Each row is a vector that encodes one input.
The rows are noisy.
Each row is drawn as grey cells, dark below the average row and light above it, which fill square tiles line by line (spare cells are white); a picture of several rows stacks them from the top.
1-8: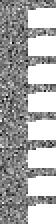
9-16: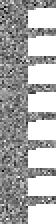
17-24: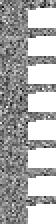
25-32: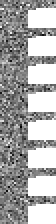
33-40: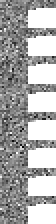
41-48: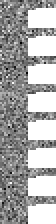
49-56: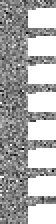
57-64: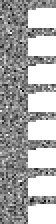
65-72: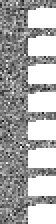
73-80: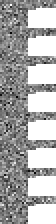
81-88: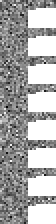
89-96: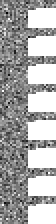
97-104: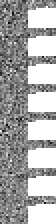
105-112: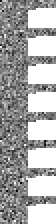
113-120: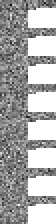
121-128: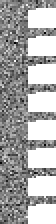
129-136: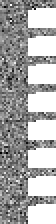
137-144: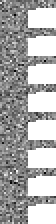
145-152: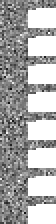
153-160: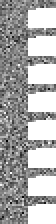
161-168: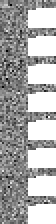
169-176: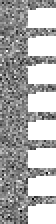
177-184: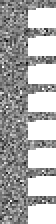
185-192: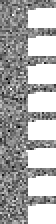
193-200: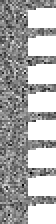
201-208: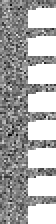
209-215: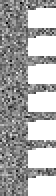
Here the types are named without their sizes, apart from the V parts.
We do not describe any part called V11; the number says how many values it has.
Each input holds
a value of V11, together with either a node of a tree, or three true/false values.
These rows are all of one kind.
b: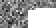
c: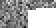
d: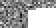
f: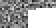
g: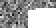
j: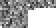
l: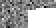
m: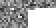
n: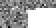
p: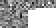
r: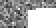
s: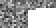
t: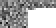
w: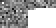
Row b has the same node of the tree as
j, m, n and t.
